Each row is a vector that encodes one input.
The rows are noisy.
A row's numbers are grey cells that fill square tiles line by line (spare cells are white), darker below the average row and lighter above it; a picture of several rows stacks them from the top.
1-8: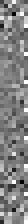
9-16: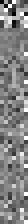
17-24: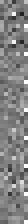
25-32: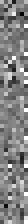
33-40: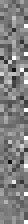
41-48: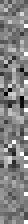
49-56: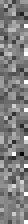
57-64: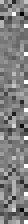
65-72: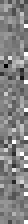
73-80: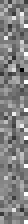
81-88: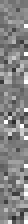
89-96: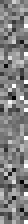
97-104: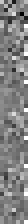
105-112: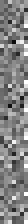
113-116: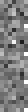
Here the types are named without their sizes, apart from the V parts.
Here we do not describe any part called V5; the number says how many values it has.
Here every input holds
a point on a line, together with either a point on a line, or a value of V5.
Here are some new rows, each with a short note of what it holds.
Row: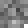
a point on each of two lines
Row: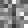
a point on a line and a value of V5
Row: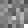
a point on each of two lines
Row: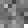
a point on each of two lines
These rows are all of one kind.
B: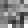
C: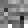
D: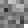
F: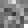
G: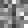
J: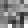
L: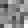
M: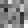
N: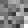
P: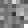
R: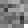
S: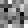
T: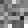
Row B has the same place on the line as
G, J and L.
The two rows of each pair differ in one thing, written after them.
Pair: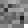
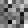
the value of V5
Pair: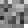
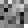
the place on the line
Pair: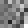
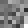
the place on the line
